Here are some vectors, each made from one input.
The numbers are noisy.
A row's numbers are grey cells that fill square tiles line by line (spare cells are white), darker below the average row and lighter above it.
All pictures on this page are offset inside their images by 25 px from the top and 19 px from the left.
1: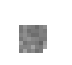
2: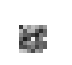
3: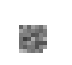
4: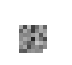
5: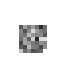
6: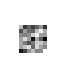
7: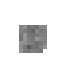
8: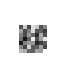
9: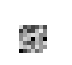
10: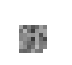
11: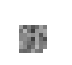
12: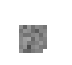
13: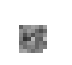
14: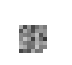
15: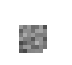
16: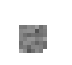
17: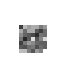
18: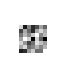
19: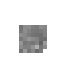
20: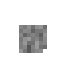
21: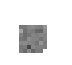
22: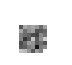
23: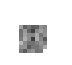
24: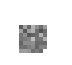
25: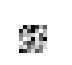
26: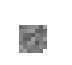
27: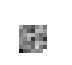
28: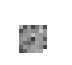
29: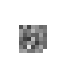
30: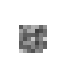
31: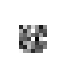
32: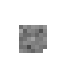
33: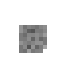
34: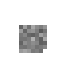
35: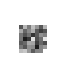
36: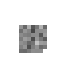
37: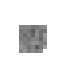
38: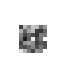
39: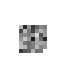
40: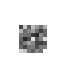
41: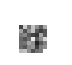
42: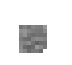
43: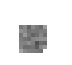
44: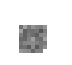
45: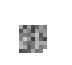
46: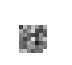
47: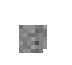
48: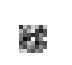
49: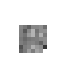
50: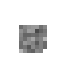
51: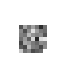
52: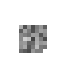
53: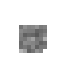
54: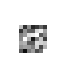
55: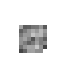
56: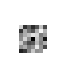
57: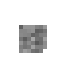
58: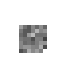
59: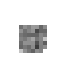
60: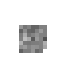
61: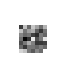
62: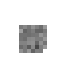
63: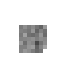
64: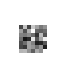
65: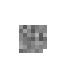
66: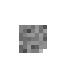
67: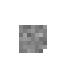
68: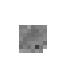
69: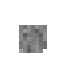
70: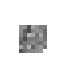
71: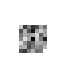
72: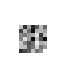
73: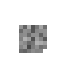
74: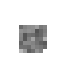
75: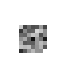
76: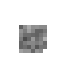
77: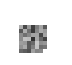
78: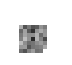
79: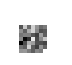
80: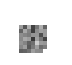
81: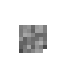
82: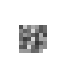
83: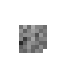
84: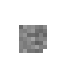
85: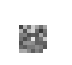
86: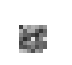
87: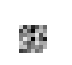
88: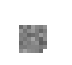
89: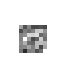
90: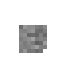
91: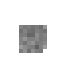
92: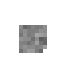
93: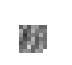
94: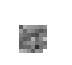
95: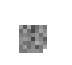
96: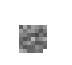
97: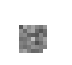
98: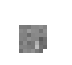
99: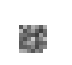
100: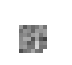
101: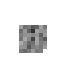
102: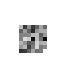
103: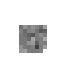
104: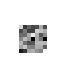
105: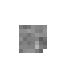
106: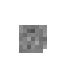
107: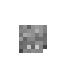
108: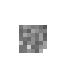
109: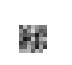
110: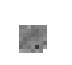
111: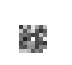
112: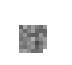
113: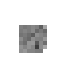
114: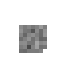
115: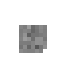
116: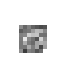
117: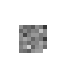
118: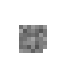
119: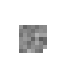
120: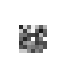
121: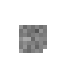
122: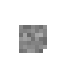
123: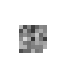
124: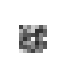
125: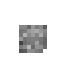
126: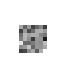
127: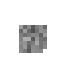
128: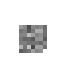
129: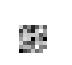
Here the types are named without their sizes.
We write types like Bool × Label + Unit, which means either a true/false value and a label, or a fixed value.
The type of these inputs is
(Bool × Bool × Bool × Bool + Label) × Label + Unit.
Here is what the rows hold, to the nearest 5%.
About 5% of them hold a fixed value. The rest hold a label, together with either a label, or four true/false values.
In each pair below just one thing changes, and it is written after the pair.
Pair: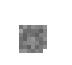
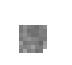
the label
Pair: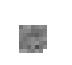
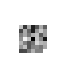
one of the four true/false values
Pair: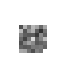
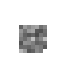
the label
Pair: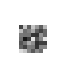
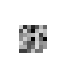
one of the four true/false values
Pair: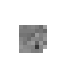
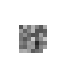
the label
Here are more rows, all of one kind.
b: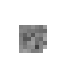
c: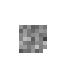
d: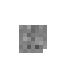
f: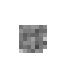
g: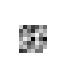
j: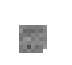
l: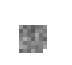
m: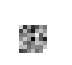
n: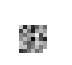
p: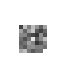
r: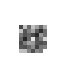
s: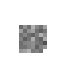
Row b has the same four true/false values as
f, g, m and s.
